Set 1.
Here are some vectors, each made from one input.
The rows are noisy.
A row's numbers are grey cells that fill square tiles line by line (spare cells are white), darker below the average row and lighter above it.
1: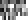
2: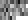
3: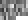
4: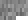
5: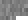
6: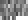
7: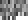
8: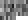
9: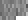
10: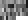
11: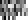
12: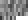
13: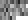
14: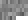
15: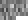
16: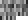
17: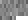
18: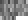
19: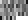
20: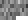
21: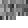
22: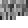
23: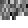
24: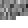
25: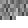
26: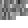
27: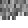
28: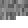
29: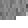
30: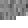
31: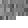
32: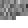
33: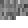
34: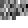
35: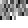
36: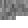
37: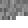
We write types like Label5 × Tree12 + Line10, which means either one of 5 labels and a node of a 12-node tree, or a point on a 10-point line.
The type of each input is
Tree8.
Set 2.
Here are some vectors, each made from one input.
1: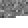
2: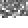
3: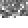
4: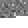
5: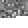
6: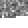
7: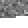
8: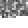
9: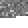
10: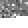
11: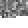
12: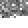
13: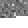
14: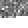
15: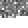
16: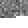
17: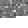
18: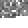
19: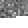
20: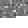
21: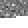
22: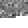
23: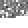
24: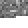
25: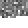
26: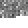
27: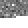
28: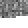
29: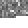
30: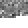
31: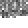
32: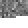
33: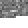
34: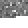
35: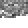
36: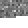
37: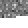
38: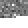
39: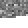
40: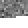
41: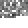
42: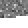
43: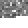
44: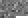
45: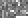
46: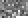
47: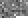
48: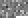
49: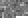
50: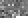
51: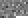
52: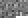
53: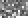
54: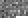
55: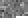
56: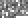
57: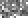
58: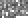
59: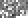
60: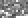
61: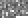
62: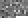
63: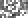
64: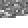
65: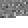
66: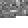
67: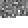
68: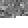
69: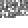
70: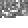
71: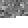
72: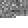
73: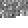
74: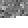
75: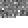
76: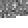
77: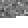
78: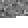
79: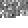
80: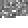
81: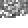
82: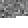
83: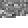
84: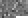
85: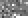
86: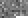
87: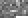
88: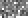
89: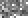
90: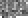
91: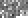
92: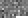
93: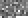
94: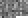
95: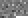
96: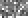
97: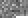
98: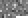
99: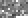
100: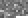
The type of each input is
Bool × Bool × Bool × Bool.
